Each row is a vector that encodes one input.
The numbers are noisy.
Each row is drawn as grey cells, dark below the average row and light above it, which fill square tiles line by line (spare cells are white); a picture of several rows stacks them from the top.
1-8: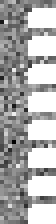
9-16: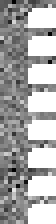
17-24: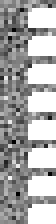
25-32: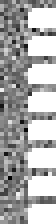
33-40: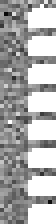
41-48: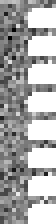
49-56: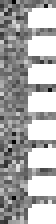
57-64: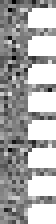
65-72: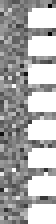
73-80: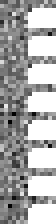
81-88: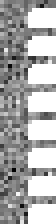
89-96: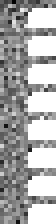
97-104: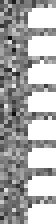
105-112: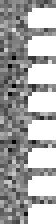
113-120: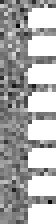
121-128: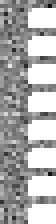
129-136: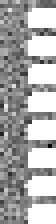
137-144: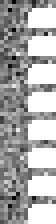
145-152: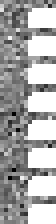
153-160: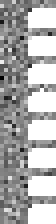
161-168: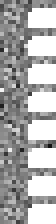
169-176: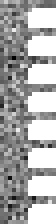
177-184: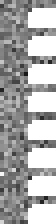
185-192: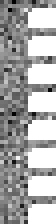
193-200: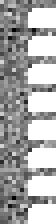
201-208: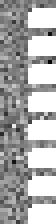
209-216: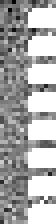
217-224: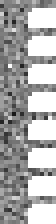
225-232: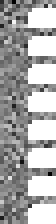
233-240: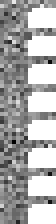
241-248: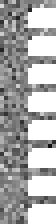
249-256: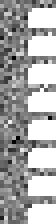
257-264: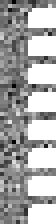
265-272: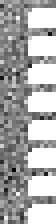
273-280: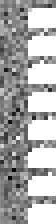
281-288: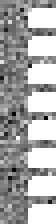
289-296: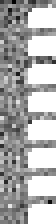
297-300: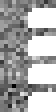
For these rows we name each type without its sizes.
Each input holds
a true/false value, together with either a fixed value, or a node of a tree.
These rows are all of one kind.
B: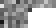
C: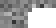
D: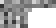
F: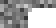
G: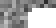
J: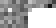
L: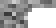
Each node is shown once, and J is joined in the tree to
F and G.
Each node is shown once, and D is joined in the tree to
C.
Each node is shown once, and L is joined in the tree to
B and G.
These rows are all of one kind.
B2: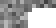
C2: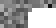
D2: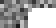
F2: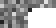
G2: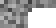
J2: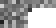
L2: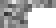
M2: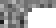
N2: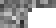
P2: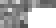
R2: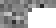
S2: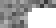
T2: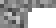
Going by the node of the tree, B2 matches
P2 and S2.
